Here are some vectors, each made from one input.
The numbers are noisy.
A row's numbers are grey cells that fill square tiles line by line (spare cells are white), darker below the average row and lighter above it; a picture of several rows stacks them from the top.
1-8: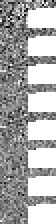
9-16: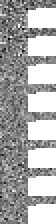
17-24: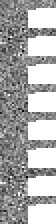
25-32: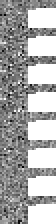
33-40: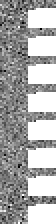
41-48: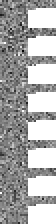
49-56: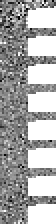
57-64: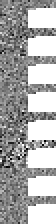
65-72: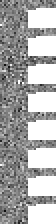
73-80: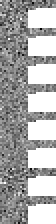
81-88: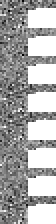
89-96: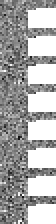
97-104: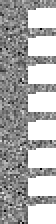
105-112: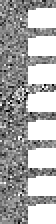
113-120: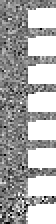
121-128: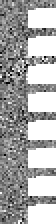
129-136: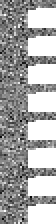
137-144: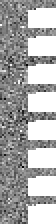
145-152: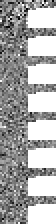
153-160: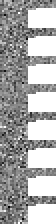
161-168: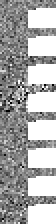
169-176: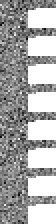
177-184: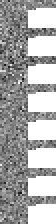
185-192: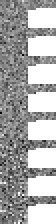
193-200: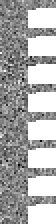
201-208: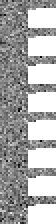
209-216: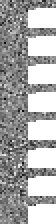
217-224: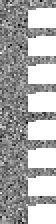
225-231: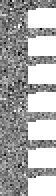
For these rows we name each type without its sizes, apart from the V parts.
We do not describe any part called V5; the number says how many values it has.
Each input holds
a list of items, each either a label and a value of V5, or a point on a line.
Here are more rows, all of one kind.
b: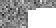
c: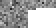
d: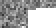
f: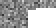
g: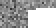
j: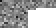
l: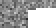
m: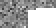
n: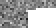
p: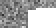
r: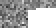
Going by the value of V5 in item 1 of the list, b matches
c, g, m and p.
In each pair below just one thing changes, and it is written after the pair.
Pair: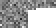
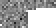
the value of V5 in item 1 of the list
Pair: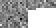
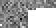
the value of V5 in item 2 of the list
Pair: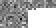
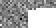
the label in item 1 of the list
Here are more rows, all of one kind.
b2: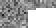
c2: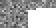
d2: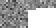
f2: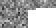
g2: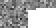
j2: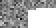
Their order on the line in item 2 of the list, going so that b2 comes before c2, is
b2, f2, d2, g2, j2, c2.
